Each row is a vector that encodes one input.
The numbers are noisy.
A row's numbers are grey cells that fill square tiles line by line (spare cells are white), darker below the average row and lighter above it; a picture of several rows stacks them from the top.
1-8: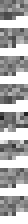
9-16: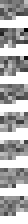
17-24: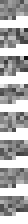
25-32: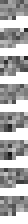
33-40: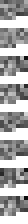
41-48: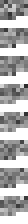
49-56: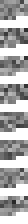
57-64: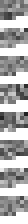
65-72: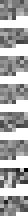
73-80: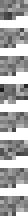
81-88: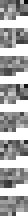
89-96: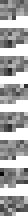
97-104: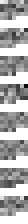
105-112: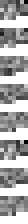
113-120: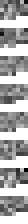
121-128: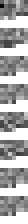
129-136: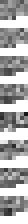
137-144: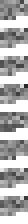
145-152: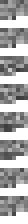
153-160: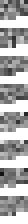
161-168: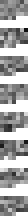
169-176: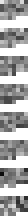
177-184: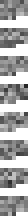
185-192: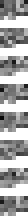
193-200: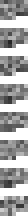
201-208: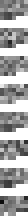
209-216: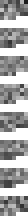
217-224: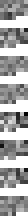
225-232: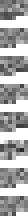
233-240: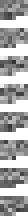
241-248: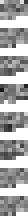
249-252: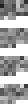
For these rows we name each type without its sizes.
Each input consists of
a label.
